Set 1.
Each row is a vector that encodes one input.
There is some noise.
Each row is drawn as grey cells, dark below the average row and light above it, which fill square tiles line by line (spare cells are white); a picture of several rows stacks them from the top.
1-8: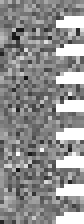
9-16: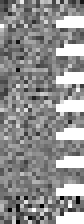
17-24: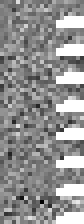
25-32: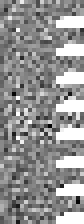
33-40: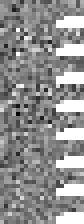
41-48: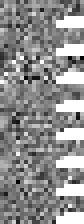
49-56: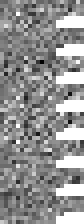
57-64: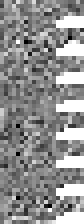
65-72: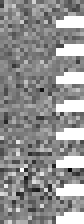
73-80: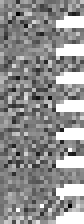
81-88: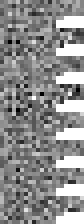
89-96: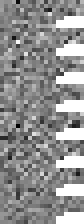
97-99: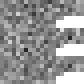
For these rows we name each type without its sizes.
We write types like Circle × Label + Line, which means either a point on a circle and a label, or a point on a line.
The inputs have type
Circle.
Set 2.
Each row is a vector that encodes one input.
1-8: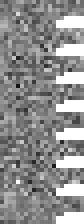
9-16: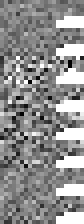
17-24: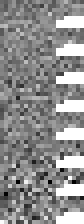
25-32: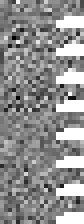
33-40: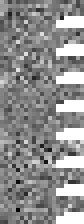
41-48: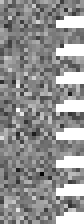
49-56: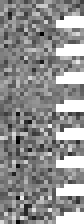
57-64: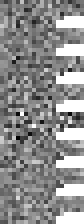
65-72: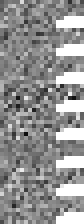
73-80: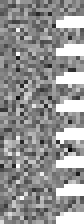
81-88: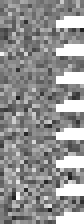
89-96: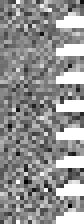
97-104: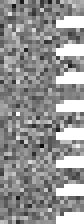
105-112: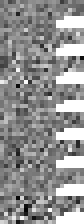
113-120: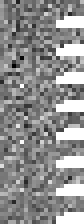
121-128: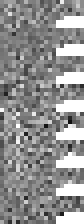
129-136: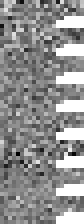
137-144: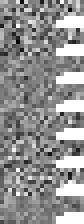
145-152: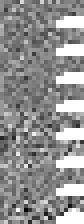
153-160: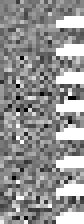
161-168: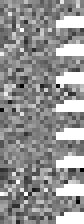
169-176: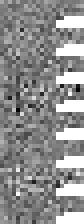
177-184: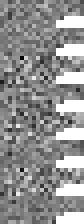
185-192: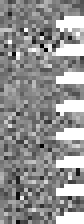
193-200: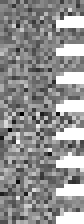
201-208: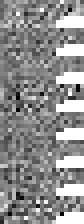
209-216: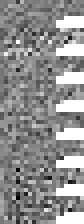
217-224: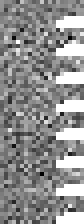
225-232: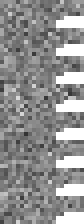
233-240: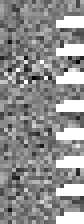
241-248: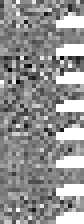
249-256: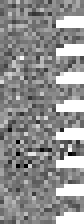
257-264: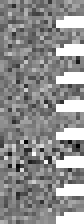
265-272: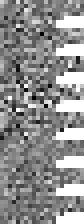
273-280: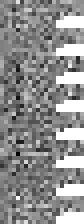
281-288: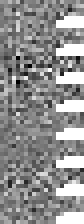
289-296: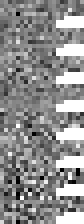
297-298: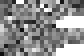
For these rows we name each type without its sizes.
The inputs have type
Circle.
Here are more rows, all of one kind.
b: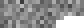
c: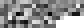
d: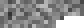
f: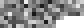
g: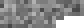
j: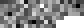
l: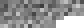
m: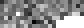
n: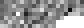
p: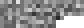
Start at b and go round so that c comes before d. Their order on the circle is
b, g, c, n, l, f, m, j, p, d.
